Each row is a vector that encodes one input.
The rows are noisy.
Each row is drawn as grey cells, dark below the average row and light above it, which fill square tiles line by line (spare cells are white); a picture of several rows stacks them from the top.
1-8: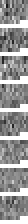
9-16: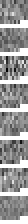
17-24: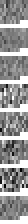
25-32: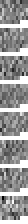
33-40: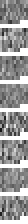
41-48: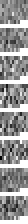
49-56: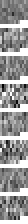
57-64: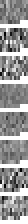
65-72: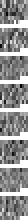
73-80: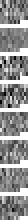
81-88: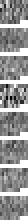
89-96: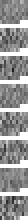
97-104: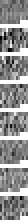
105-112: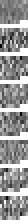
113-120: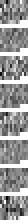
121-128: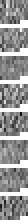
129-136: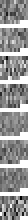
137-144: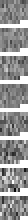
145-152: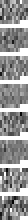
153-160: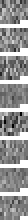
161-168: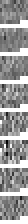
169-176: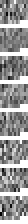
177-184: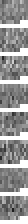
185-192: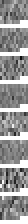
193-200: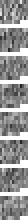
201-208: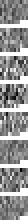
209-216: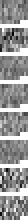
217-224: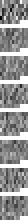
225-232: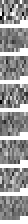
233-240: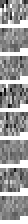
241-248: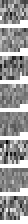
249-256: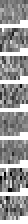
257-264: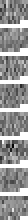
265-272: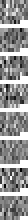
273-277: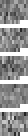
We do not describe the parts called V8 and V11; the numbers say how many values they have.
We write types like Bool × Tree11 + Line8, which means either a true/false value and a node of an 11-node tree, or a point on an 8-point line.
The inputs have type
(Bool × Line9 × V8 + V11) × Line5.
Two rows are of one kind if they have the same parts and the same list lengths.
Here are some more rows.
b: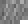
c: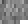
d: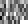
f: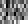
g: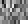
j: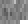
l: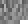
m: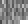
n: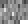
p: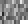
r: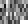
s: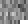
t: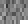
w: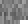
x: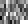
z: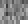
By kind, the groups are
b, c, d, g, j, p, r, w, x
f, l, m, n, s, t, z

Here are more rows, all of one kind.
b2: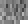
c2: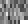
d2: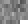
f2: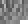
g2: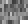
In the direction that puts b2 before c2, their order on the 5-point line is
b2, d2, c2, g2, f2.
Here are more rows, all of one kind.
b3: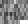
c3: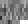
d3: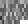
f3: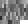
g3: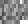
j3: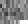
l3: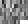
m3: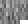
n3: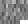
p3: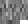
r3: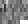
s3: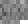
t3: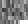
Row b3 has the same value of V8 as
c3, j3, l3 and s3.
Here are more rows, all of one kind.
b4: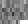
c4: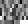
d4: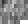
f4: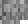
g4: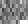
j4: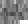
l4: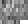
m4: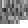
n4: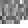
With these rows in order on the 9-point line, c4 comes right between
d4 and m4.
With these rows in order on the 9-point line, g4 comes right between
j4 and m4.
